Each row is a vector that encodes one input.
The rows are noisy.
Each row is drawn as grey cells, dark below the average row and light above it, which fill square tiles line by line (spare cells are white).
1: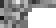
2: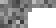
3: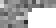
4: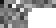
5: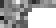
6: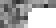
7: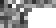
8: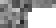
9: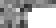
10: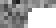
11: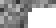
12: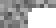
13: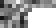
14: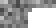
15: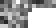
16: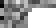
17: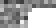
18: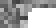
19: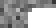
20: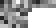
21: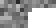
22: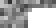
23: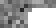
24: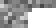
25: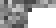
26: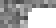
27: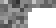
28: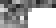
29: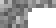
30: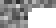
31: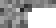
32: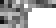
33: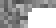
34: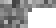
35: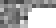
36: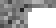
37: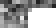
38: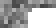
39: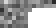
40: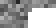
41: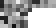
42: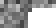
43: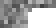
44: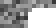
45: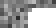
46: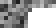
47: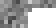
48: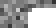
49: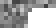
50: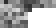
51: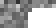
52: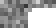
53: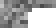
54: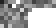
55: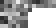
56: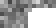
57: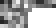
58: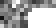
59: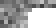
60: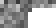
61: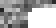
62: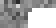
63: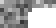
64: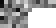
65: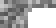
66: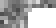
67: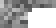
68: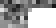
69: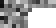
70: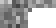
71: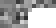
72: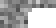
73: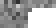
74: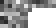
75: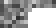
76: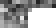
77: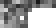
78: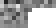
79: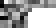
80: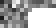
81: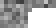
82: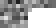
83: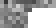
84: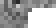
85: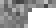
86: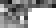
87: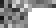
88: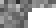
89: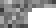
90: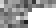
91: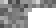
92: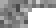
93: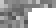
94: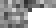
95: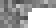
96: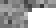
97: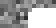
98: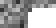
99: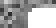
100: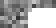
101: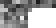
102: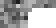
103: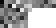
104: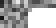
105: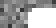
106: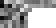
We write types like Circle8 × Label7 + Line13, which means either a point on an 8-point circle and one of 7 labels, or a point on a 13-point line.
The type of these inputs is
Line5 + List2(Line6).
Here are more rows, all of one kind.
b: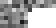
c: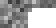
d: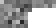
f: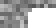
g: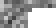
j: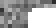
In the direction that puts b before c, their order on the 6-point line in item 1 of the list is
f, b, g, d, c, j.
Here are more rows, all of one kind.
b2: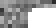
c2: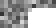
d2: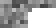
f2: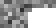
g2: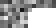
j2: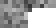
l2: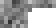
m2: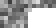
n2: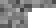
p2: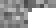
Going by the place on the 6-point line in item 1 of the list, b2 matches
c2 and g2.
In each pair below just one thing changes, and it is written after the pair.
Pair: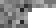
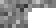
the place on the 6-point line in item 2 of the list
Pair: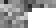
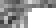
the place on the 6-point line in item 1 of the list
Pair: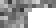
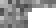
the place on the 6-point line in item 1 of the list
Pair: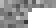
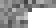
the place on the 6-point line in item 2 of the list
